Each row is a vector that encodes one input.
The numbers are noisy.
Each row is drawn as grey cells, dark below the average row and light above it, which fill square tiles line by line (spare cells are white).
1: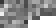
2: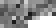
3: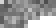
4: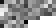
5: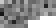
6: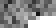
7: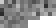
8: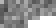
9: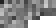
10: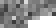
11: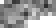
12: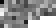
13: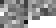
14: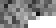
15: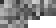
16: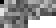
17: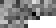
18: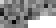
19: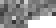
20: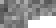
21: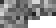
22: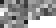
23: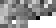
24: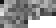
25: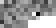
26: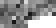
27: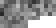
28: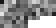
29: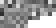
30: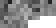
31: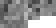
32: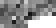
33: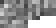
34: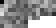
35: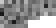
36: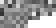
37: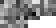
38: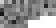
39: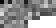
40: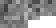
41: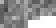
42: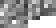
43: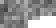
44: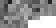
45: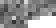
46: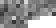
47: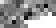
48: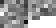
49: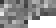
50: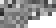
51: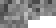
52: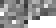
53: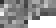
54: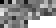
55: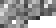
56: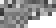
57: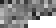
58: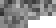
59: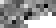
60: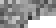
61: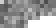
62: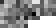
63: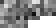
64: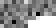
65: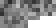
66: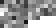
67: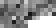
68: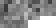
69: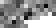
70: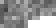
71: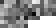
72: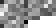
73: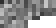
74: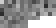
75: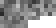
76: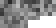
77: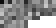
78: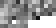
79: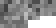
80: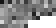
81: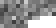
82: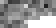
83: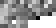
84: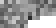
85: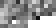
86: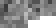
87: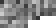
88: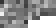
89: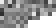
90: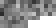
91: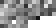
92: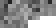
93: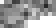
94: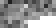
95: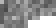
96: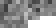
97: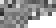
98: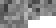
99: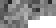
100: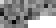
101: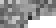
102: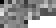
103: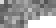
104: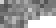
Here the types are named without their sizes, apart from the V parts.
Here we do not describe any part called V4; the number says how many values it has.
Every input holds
a node of a tree, together with either a point on a line, or a value of V4.
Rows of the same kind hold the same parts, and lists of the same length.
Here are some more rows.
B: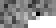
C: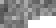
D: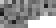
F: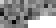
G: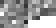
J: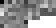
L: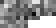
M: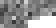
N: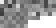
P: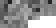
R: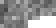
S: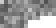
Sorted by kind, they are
B, C, D, F, M, N, P, R, S
G, J, L

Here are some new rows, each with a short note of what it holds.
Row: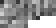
a point on a line and a node of a tree
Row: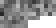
a node of a tree and a value of V4
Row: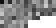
a point on a line and a node of a tree
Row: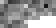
a node of a tree and a value of V4
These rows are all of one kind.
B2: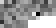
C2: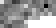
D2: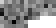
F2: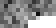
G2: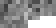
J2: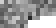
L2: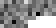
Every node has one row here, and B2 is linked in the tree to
C2 and J2.
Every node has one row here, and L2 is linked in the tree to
C2 and D2.
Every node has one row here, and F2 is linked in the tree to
G2.
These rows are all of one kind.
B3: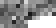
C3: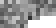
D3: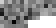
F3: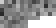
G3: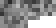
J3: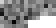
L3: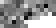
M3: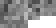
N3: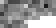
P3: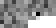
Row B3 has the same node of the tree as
D3, J3 and L3.
